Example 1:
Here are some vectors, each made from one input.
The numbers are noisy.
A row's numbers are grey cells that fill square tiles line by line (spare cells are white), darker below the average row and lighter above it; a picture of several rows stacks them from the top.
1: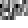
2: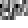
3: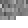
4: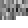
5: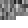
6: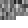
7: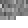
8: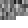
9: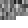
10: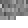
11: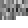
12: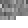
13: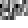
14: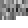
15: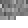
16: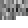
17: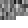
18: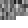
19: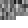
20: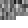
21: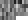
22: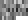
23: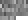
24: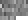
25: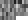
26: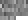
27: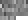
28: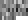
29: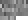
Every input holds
a point on a 4-point line.
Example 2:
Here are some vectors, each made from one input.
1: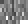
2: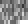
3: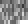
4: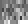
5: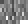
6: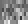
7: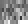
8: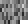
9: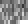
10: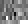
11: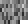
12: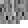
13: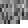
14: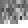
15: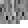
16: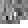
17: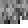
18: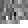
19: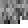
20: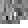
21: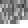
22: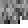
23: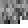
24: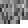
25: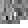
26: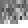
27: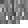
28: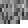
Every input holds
three true/false values.
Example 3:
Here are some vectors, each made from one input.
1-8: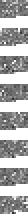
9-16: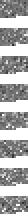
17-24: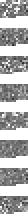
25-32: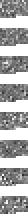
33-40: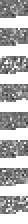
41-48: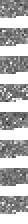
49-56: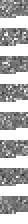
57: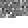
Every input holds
one of 12 labels.
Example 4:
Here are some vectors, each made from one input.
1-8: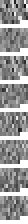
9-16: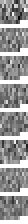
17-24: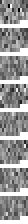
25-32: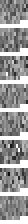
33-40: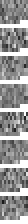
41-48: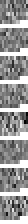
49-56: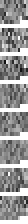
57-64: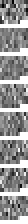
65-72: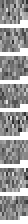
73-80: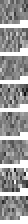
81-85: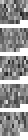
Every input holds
one of 12 labels.
